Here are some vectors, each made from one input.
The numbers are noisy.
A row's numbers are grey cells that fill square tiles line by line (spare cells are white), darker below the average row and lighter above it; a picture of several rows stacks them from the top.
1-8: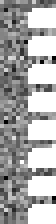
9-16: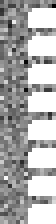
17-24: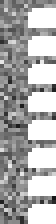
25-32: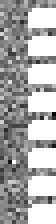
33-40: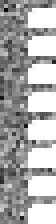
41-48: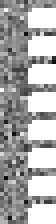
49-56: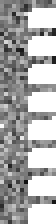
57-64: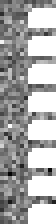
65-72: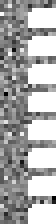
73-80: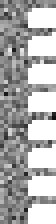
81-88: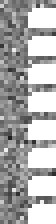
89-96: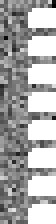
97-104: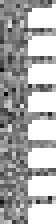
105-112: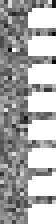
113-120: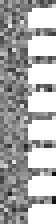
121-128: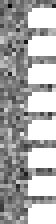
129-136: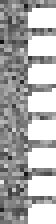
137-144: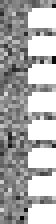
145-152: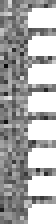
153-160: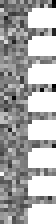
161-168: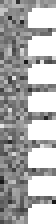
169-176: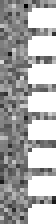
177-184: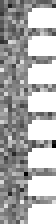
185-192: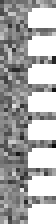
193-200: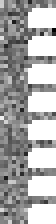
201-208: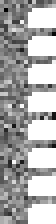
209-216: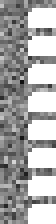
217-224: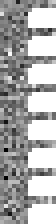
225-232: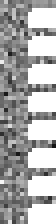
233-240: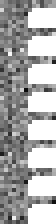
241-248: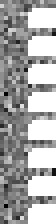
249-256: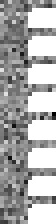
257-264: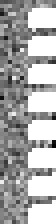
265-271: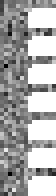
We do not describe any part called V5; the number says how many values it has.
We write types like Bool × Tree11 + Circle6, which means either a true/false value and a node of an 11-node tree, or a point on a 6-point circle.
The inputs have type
(Bool × Bool × Bool + Unit) × Tree17 + V5.
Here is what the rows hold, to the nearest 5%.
About 90% of them hold a node of a 17-node tree, together with either a fixed value, or three true/false values. The rest hold a value of V5.
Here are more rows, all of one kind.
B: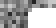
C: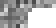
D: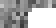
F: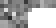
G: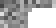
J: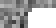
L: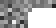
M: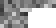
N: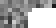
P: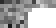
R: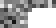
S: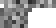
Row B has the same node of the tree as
D, J and S.
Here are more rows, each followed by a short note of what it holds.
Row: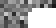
a value of V5
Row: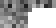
a node of a 17-node tree
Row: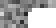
a node of a 17-node tree and three true/false values
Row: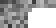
a node of a 17-node tree and three true/false values
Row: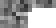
a node of a 17-node tree
